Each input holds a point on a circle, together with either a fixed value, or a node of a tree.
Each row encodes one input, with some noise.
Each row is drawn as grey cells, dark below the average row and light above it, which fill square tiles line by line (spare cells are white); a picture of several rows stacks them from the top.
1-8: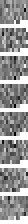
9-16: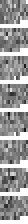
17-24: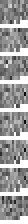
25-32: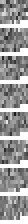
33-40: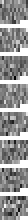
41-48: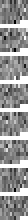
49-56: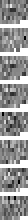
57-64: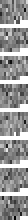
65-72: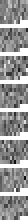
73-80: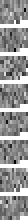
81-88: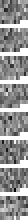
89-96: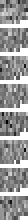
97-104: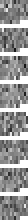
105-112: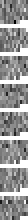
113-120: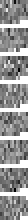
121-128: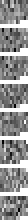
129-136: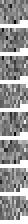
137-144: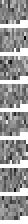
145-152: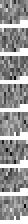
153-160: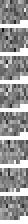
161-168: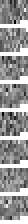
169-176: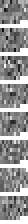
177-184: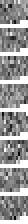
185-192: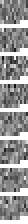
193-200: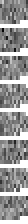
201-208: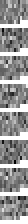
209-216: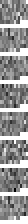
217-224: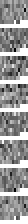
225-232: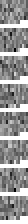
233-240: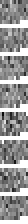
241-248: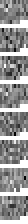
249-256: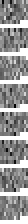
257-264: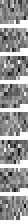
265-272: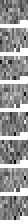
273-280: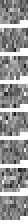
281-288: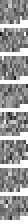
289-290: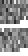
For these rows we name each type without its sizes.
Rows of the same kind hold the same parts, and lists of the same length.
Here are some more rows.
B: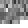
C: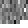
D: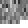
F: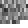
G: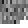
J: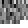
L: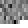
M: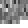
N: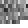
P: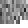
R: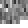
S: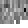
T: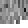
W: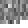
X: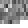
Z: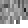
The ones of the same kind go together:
B, D, M, P, R, S, T, W, X, Z
C, F, G, J, L, N

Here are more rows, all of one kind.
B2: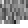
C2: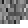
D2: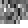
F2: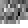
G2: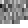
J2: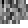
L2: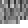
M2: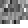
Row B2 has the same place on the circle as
D2 and F2.
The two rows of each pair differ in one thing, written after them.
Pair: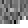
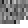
the place on the circle
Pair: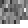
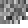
the node of the tree
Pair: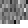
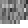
the node of the tree
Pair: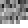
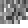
the place on the circle
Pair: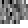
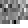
the node of the tree
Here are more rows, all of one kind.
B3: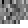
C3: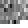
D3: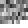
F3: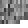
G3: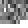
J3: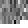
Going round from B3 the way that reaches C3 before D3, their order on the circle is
B3, C3, F3, D3, J3, G3.
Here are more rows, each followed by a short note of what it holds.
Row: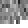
a point on a circle
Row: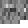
a point on a circle and a node of a tree
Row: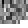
a point on a circle and a node of a tree
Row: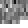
a point on a circle
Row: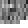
a point on a circle and a node of a tree
